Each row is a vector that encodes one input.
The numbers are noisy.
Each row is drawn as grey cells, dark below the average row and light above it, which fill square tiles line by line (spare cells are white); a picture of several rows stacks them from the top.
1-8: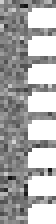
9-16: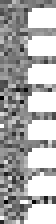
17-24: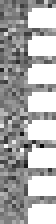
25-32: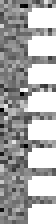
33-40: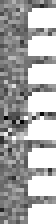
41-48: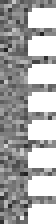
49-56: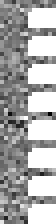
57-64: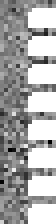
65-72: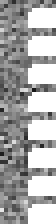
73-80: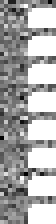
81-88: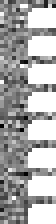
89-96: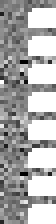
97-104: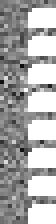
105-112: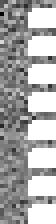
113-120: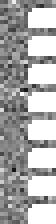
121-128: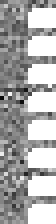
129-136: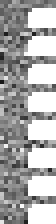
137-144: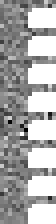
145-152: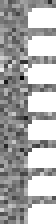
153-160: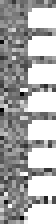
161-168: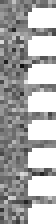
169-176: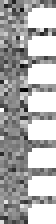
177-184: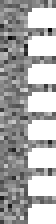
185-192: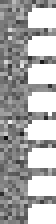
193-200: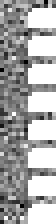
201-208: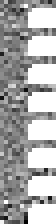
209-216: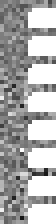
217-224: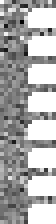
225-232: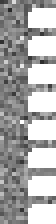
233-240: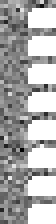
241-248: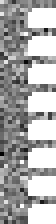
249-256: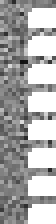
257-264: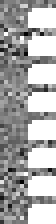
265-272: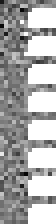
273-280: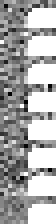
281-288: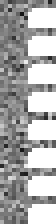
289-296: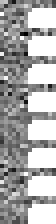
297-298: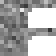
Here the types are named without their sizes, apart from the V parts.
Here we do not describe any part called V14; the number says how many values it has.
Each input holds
either a point on a circle and a true/false value, or a value of V14.
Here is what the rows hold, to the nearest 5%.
About 50% of them hold a point on a circle and a true/false value. The rest hold a value of V14.
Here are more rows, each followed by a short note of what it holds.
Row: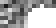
a point on a circle and a true/false value
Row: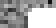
a point on a circle and a true/false value
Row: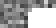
a point on a circle and a true/false value
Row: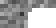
a point on a circle and a true/false value
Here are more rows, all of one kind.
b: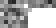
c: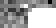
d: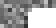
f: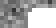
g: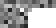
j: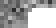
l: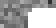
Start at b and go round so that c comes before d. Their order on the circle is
b, g, f, j, l, c, d.
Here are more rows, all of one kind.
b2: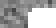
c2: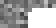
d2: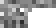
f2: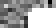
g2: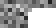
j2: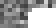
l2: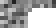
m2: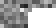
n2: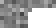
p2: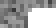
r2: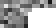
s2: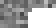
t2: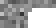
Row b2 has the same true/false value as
f2, p2 and r2.
